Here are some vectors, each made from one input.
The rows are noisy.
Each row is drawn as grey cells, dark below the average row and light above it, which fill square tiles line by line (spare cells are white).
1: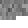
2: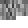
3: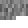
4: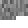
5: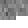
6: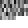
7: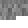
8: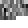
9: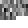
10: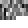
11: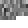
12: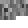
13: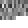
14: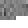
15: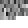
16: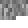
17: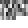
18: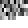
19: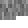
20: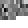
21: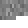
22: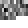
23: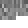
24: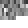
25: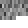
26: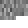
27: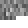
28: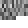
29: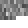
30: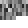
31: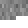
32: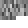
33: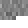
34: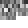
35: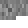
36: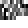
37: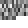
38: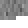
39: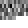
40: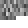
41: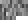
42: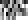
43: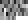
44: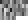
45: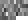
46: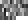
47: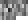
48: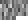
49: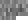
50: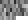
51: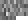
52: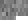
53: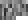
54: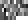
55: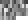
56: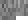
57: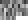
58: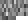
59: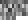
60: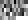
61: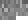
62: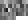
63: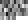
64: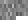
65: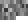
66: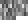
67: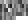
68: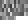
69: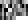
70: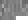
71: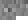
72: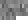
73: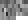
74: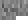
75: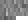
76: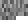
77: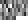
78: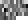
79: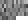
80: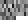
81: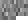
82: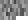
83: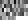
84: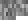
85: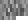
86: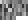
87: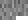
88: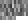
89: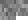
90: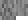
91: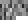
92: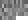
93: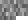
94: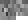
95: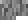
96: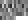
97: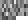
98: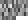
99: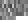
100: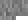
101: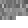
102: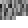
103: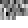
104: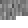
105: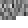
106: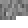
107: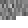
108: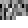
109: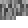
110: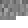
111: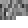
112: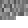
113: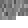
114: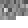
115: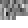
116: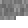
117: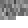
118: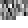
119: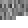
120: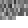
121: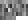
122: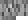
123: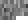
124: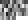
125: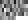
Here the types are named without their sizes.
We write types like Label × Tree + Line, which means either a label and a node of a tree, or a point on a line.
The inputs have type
Line × (Tree + Unit).
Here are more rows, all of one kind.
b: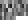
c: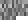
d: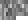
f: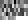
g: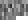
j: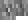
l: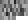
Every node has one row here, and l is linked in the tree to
b, c and d.
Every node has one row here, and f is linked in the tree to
d.
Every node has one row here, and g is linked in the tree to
c.
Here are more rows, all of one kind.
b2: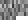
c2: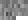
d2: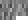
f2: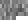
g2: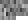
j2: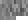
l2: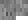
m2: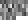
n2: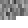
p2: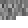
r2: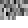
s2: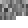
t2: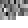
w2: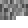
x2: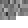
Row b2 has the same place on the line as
f2, g2, l2 and r2.
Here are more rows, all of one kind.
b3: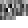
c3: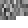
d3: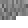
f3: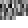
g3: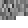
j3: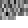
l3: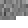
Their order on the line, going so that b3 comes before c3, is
d3, b3, j3, l3, c3, f3, g3.
